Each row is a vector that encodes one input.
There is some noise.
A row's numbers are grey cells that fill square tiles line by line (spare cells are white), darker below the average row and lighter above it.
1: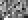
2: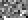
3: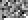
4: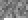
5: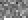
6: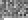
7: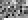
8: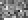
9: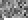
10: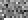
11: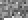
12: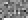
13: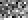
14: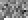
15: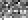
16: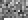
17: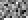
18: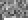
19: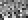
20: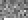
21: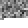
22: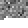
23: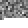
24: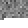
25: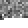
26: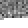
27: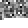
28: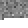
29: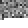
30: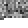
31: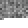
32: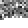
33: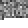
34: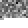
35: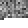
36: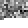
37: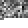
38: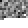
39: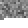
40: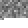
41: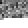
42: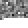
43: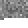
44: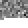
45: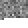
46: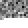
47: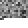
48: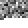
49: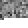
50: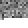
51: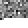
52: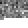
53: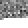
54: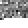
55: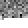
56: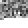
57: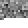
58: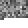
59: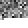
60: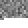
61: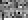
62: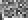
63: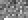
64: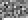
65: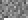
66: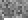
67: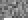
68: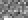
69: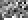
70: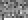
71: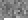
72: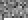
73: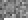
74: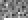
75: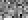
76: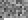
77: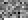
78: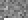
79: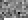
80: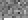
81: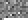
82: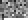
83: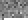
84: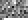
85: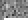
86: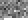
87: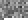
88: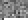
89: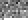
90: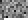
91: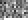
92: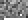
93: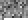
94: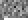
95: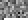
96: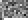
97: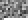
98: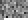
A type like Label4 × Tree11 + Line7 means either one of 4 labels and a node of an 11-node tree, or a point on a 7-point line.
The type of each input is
Line5 × (Line5 + Tree7).
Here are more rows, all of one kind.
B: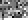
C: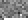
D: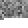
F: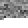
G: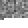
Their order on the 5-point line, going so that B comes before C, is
B, F, D, C, G.
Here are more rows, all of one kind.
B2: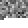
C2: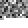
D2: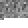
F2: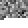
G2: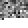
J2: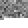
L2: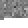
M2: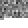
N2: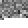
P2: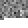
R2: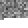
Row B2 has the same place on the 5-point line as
F2, J2, L2 and M2.
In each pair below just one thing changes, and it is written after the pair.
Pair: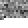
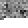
the place on the 5-point line
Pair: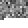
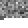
the place on the 5-point line
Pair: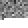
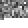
the place on the 5-point line
